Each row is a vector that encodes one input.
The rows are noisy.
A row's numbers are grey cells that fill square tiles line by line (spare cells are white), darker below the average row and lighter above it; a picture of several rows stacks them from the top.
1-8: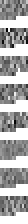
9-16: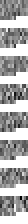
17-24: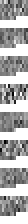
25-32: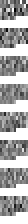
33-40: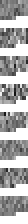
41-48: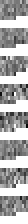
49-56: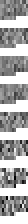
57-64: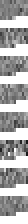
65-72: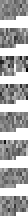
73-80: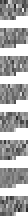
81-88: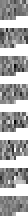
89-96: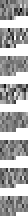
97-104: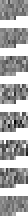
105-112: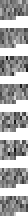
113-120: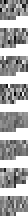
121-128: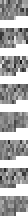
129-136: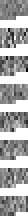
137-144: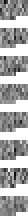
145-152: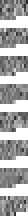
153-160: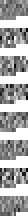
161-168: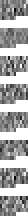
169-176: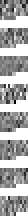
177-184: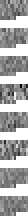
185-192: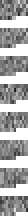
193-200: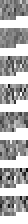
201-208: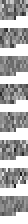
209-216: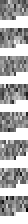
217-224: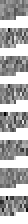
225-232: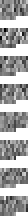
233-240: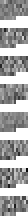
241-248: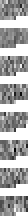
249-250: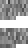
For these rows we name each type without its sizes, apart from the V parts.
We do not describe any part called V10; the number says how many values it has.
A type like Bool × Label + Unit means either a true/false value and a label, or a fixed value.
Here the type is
Bool × V10 + List(Line).
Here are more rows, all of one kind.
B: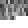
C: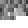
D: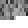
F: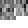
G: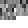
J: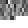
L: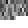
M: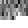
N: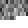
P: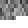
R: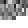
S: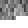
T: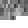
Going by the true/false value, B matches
F, L and R.
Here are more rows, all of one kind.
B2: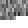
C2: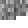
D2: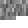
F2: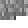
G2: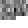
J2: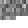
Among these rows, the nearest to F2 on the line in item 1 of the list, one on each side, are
C2 and G2.
